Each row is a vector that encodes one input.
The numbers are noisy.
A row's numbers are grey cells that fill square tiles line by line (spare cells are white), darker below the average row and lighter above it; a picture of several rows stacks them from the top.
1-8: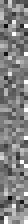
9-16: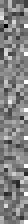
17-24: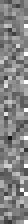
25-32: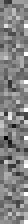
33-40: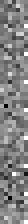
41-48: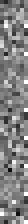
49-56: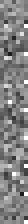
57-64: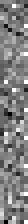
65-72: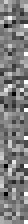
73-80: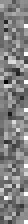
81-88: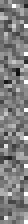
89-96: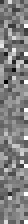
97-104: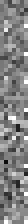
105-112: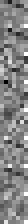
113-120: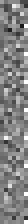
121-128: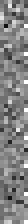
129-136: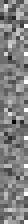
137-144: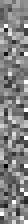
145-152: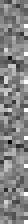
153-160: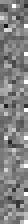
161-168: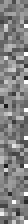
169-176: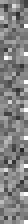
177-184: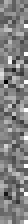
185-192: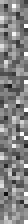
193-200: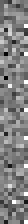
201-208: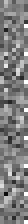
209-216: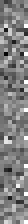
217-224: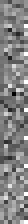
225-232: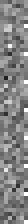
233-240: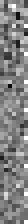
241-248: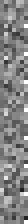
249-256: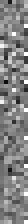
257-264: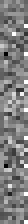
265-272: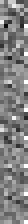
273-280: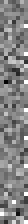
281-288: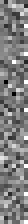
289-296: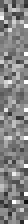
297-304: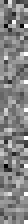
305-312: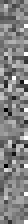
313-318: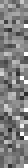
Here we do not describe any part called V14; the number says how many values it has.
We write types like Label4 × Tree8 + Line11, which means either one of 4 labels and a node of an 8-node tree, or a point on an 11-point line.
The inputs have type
Bool × (Tree9 + V14) + Line8.
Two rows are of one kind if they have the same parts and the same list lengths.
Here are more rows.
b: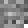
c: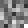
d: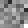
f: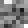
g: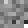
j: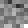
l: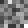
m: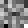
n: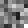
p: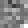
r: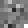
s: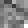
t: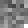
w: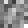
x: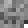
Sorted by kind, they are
b, g, j, x
c, m, n
d, f, l, p, r, s, t, w

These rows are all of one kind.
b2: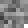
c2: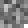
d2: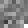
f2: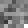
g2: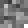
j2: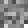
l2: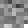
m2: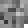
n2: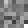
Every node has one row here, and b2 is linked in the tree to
f2 and m2.
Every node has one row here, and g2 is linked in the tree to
c2.
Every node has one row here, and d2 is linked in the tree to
c2, f2 and l2.
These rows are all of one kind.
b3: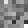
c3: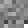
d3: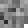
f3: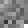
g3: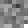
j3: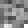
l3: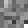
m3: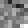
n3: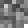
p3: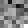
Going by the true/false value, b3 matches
c3, d3, f3 and l3.
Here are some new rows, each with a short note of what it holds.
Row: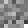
a node of a 9-node tree and a true/false value
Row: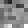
a node of a 9-node tree and a true/false value
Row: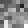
a true/false value and a value of V14
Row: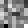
a point on an 8-point line
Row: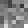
a true/false value and a value of V14
